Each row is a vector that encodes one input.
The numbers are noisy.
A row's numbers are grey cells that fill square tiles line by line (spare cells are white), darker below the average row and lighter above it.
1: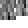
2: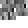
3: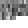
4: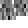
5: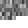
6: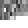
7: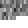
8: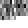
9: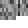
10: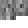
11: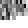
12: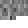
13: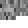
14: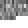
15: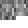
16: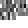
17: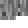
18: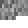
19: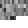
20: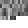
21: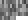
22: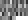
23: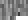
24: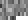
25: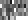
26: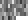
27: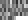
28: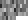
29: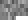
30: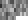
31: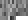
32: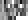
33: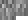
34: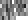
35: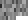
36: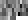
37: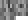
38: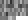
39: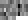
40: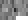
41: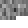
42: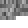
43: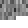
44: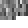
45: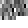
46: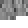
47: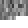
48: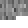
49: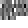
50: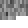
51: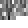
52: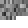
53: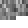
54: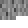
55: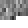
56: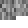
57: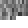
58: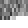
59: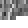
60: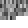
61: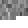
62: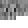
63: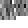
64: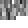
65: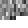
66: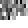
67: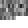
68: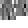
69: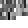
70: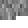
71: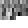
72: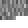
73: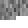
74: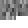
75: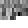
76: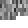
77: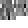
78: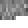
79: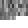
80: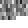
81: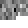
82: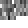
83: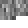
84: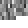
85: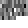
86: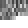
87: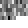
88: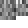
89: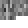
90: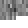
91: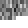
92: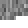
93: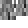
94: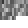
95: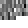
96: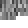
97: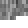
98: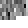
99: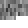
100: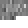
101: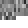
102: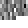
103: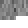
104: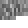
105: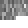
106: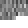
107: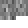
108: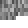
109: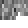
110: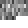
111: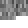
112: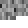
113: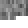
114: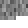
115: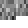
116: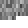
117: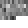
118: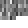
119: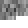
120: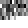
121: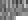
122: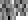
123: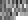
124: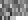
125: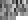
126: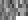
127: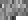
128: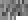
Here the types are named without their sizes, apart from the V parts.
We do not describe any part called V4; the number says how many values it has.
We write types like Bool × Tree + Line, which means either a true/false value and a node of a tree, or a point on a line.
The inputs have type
Bool × Line × Line × (Line + V4) + Circle.
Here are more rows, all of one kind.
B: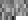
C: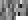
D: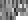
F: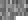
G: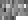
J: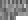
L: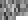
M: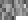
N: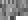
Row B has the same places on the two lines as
C and N.
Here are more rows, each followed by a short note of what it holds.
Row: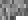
a point on each of two lines, a true/false value and a value of V4
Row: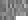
a point on each of two lines, a true/false value and a value of V4
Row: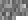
a point on each of two lines, a true/false value and a value of V4
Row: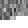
a point on each of two lines, a true/false value and a value of V4
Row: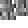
a point on a circle
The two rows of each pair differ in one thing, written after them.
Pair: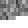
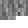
the place on one of the two lines
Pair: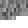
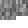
the value of V4
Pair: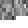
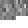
the value of V4
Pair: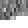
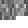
the true/false value
